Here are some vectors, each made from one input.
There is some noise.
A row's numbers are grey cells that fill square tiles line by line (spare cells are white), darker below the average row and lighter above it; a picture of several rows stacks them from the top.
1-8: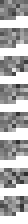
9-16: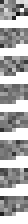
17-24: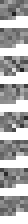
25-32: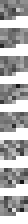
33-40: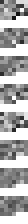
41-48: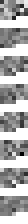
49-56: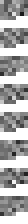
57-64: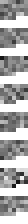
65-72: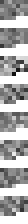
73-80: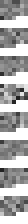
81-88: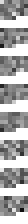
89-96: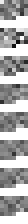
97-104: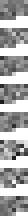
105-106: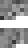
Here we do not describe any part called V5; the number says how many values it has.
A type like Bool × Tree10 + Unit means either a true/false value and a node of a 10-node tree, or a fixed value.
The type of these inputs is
List2(Bool × V5).
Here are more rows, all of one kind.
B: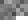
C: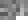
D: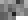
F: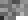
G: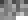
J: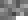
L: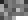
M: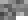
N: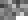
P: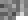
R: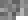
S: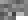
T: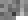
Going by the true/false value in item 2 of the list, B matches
G, J, L and N.
